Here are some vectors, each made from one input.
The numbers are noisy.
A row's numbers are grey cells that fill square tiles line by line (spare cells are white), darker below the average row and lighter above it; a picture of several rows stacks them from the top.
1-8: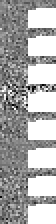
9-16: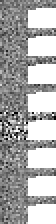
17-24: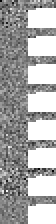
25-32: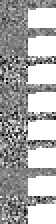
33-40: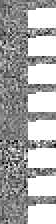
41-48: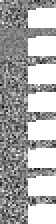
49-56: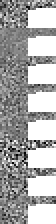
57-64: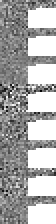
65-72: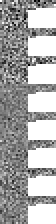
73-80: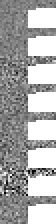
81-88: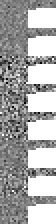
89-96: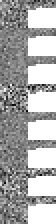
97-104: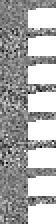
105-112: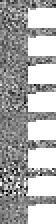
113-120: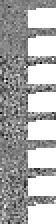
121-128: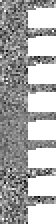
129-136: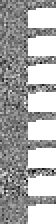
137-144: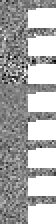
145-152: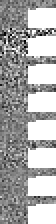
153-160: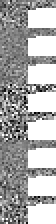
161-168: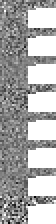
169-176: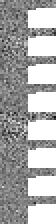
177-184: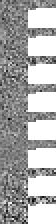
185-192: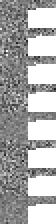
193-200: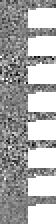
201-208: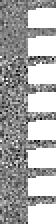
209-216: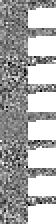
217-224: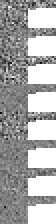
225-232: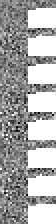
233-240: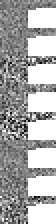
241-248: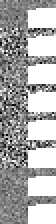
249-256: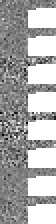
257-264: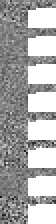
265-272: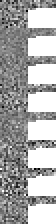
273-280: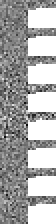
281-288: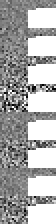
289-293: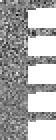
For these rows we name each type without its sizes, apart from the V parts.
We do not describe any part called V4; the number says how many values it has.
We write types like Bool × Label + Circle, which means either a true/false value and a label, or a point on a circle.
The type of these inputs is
List(Line × V4).
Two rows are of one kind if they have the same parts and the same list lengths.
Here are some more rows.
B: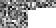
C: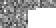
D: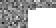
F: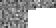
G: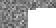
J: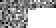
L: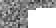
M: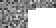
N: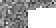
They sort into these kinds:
B, G, J
C
D, N
F, L, M

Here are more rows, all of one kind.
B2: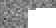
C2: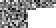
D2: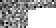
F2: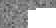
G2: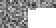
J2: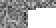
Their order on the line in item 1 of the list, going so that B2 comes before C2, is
F2, B2, J2, D2, G2, C2.
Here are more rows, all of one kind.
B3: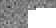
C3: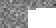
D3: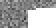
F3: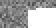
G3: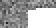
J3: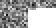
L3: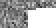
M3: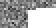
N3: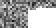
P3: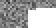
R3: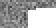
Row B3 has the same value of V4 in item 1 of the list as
C3 and G3.
